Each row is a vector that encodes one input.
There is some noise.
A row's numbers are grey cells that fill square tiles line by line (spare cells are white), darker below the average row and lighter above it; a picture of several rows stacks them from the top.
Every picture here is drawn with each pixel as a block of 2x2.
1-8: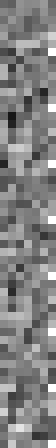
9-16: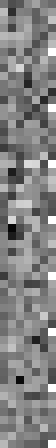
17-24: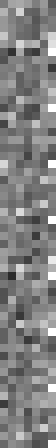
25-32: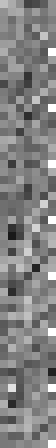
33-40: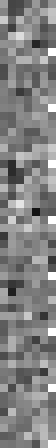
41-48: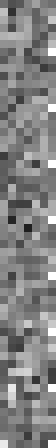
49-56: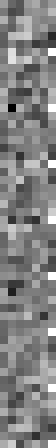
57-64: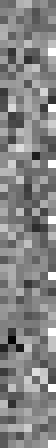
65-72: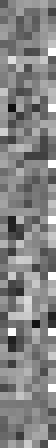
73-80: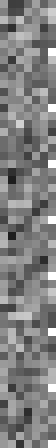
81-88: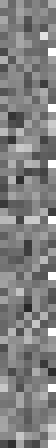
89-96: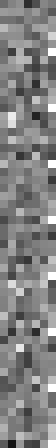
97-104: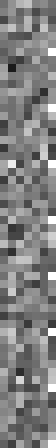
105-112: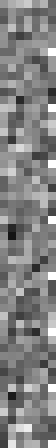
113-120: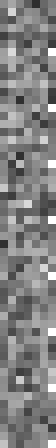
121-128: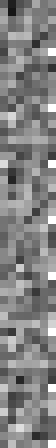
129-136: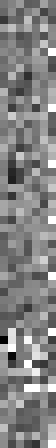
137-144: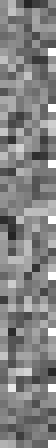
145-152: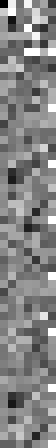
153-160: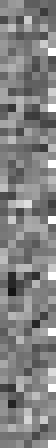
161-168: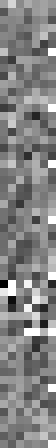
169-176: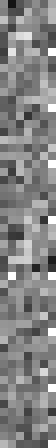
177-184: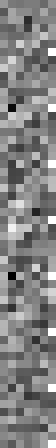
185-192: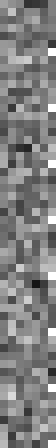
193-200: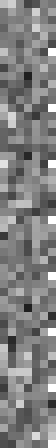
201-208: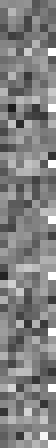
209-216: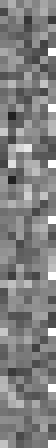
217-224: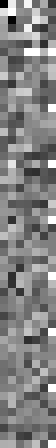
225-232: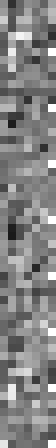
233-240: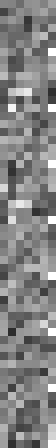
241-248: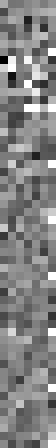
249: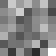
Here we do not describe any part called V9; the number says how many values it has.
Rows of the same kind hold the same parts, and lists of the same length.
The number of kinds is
4.
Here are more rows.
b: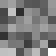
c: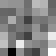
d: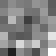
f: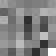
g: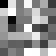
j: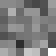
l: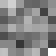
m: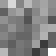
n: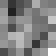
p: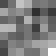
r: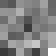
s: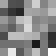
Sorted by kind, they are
b, j, l
c, d, f, m, p, r
g
n, s

